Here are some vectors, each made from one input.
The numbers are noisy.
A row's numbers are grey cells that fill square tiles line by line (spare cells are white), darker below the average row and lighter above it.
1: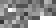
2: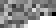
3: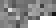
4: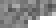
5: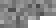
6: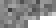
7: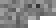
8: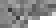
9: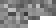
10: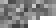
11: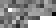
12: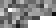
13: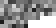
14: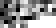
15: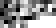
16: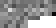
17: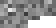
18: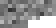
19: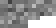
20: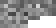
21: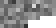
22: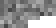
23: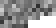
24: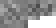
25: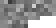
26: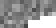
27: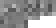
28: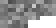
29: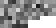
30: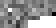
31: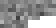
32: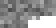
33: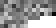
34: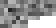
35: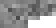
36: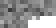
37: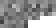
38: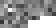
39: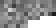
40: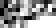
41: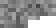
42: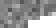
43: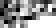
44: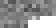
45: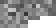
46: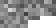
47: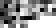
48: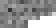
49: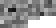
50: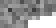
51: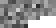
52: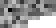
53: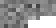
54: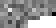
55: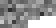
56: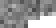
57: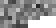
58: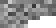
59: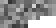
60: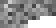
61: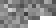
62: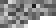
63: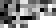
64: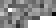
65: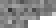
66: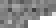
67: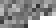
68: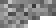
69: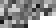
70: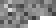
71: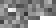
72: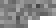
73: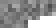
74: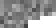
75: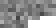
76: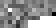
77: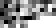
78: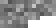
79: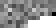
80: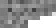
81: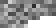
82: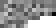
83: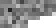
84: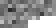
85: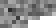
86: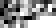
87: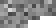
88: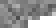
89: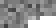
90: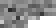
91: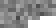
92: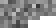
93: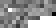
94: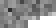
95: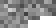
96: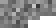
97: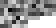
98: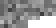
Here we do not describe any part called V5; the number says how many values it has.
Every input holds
a list of up to two items, each a true/false value and a value of V5.
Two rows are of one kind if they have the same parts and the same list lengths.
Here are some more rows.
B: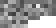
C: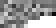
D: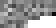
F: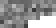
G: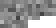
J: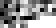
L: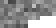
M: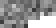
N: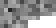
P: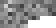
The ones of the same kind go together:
B, C, D, P
F, G, L, M, N
J

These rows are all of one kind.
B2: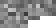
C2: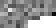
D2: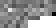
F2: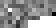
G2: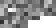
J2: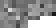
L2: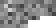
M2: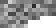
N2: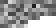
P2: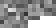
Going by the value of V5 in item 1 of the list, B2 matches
J2 and P2.
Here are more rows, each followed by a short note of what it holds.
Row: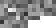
a list of one item
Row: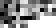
the empty list
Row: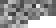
a list of one item
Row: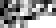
the empty list
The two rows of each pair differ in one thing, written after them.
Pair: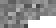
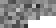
the true/false value in item 2 of the list
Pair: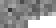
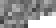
the true/false value in item 2 of the list
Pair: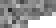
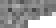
the value of V5 in item 2 of the list
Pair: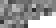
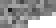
the true/false value in item 2 of the list
